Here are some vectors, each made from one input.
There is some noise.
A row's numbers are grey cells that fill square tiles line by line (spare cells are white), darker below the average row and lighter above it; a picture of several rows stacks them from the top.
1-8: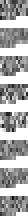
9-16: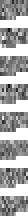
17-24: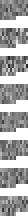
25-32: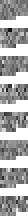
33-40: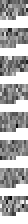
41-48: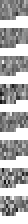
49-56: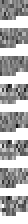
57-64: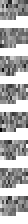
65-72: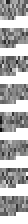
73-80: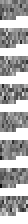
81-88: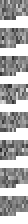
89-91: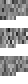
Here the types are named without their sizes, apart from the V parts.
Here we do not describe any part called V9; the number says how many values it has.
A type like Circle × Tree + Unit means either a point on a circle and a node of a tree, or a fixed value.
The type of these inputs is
Bool × Bool × Bool × V9 + Line.
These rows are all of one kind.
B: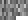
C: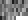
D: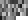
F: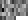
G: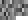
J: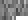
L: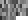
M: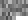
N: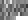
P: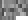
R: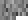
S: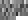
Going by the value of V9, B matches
C, G and J.
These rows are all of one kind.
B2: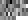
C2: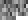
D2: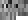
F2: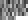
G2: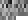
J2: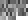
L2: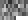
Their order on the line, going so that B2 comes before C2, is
J2, F2, B2, C2, L2, D2, G2.
